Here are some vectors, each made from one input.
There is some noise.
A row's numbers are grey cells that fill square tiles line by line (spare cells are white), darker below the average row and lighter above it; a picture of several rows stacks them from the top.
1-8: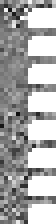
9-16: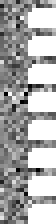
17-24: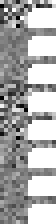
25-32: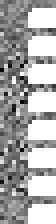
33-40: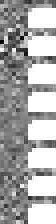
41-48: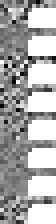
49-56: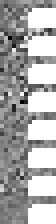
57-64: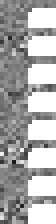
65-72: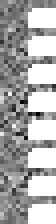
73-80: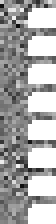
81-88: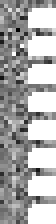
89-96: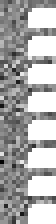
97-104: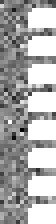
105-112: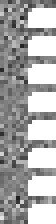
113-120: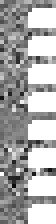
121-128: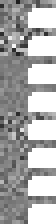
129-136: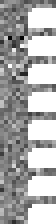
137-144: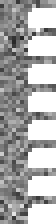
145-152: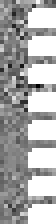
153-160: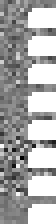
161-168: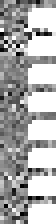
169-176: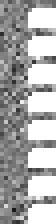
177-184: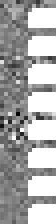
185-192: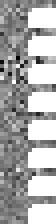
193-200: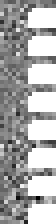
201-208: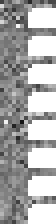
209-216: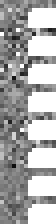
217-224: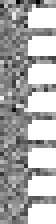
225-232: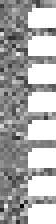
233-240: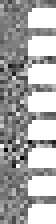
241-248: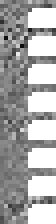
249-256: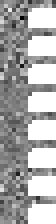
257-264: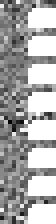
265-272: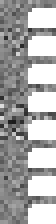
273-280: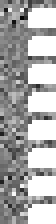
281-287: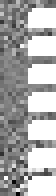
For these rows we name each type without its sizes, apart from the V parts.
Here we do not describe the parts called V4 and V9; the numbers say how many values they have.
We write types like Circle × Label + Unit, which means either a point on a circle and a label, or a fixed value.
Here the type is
(Bool × Bool × Bool + Unit) × Line × V9 + V4.
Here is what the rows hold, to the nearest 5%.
About 85% of them hold a point on a line and a value of V9, together with either a fixed value, or three true/false values. The rest hold a value of V4.
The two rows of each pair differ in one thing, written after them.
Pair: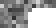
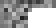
the value of V9
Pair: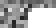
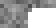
the place on the line
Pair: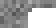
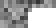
one of the three true/false values
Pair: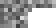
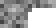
one of the three true/false values
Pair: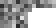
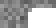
the place on the line
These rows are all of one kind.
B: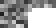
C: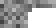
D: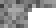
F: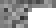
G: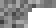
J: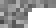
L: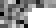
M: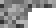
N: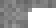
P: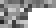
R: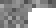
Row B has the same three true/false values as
C, F, G and P.
